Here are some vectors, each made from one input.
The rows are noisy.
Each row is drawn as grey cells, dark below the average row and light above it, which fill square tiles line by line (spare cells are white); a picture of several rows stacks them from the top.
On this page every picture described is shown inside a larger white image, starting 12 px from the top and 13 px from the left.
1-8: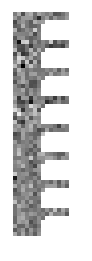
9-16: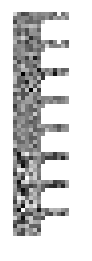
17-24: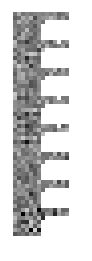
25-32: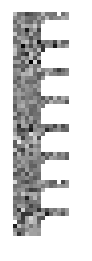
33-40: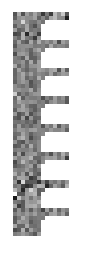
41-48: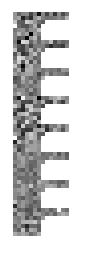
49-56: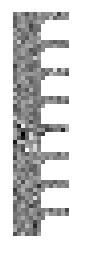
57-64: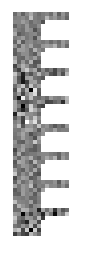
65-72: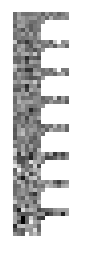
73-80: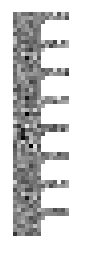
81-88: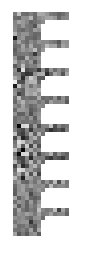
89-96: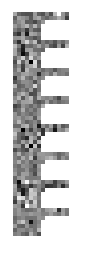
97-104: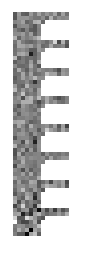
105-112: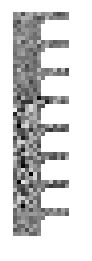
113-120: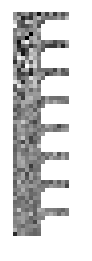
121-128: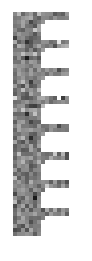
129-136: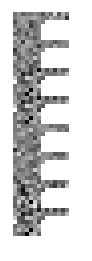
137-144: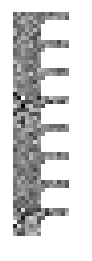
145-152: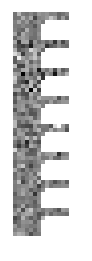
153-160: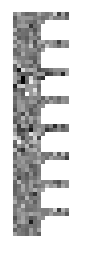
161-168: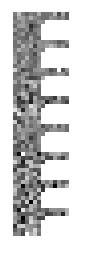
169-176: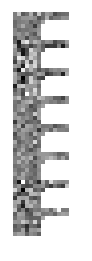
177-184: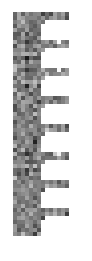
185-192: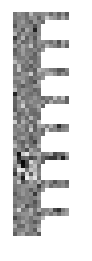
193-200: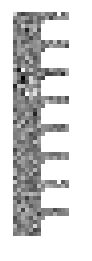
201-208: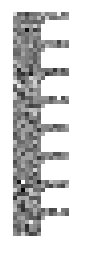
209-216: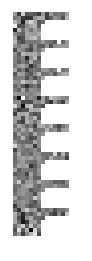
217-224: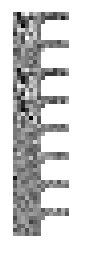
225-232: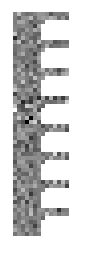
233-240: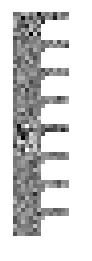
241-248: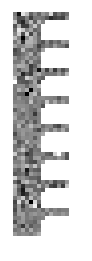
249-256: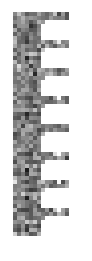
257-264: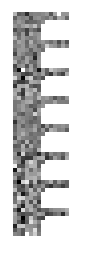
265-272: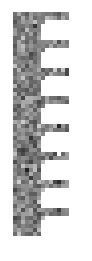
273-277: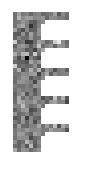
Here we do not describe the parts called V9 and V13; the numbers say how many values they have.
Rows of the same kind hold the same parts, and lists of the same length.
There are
3 kinds of row.
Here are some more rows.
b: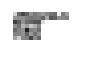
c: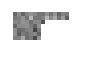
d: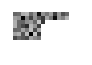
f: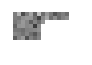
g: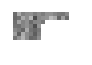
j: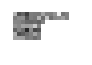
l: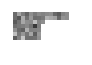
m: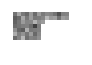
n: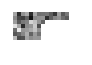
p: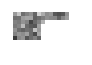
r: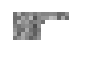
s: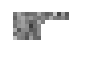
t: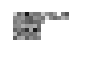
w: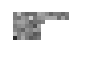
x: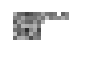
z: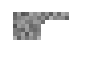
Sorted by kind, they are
b, c, f, g, j, l, m, p, r, t, w, x
d, n
s, z

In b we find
a true/false value and a value of V13.
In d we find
a value of V9.
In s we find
a point on a 5-point line, a point on a 6-point line and a true/false value.
